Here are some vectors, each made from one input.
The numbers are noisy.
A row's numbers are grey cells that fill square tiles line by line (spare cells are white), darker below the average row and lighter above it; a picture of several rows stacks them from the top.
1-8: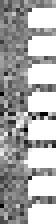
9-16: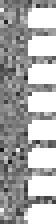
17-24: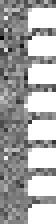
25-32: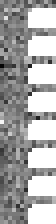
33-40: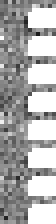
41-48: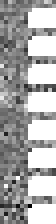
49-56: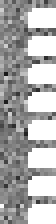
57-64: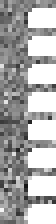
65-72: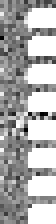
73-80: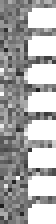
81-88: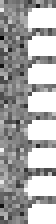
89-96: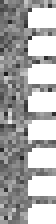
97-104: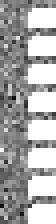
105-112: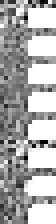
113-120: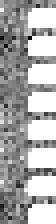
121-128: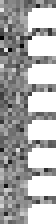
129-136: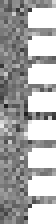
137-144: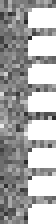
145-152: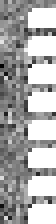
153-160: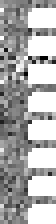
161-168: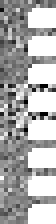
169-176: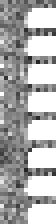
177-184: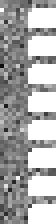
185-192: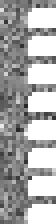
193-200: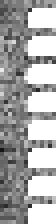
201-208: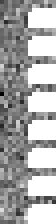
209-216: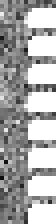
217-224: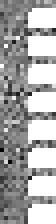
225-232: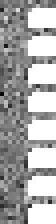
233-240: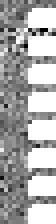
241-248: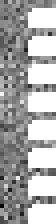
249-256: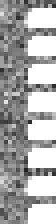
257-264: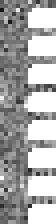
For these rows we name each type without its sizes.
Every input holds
a list of points on a line.
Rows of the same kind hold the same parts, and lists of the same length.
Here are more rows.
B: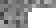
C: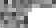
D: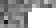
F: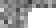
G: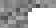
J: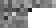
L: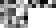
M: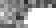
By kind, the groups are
B, D, F, G, J
C
L
M

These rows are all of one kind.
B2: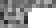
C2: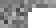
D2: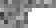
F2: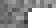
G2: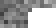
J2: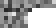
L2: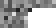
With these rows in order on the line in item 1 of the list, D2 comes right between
C2 and G2.
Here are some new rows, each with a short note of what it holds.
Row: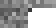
a list of three items
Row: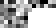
the empty list
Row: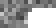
a list of one item
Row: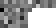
a list of one item
